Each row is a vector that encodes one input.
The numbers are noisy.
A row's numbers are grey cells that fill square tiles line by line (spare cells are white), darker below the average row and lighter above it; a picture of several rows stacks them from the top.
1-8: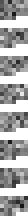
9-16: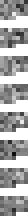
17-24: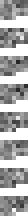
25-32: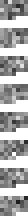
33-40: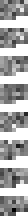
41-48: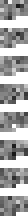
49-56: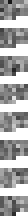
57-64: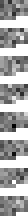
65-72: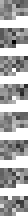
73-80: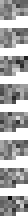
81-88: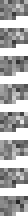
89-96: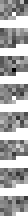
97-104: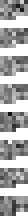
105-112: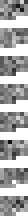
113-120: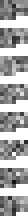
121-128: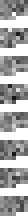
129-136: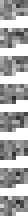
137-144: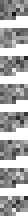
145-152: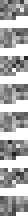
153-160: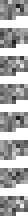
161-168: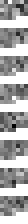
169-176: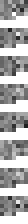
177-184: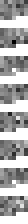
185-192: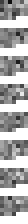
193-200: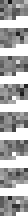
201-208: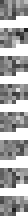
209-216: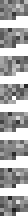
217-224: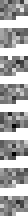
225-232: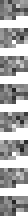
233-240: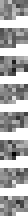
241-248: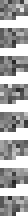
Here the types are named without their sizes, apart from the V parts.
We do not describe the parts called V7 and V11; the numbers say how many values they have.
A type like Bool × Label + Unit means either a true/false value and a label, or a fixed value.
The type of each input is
Bool × (Line + V7 × V11).
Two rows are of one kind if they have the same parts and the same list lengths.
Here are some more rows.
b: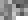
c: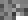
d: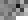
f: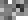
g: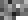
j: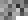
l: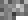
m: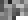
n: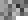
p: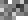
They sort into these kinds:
b, j, l, n
c, d, f, g, m, p

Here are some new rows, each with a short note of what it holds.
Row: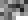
a true/false value, a value of V7 and a value of V11
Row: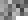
a point on a line and a true/false value
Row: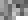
a point on a line and a true/false value
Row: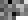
a true/false value, a value of V7 and a value of V11
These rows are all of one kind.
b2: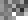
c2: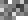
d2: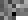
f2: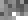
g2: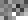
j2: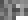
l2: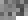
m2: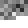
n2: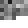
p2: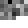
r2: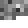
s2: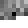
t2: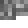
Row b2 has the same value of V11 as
g2 and t2.
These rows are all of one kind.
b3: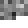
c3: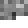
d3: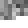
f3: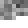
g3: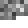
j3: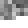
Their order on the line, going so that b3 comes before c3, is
b3, c3, d3, j3, g3, f3.
